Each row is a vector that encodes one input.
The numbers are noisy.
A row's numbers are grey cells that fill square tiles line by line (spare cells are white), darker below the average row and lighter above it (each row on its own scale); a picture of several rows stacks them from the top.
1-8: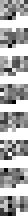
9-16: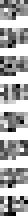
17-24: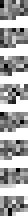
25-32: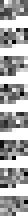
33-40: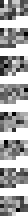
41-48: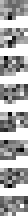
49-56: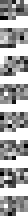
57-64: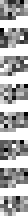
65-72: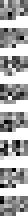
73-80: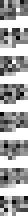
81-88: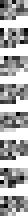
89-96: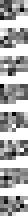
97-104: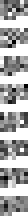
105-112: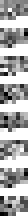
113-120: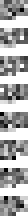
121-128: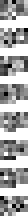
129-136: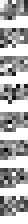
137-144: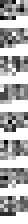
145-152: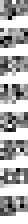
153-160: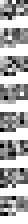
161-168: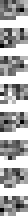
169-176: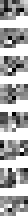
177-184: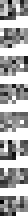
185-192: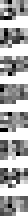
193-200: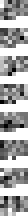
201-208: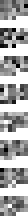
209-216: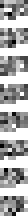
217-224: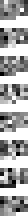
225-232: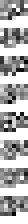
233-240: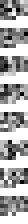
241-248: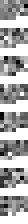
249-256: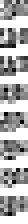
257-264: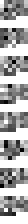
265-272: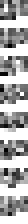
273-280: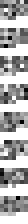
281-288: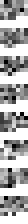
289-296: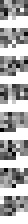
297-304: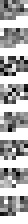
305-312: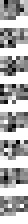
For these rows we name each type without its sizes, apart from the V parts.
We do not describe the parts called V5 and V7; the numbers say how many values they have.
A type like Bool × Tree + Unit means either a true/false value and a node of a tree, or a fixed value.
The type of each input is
Bool × Line + V5 × V7.
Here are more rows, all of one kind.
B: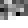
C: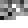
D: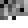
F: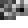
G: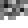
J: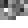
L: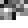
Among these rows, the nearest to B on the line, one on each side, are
D and L.
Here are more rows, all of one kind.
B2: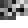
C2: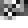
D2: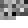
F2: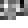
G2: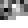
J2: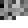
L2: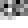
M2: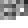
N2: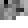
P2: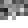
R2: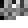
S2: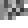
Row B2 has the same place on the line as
G2, J2, M2 and R2.
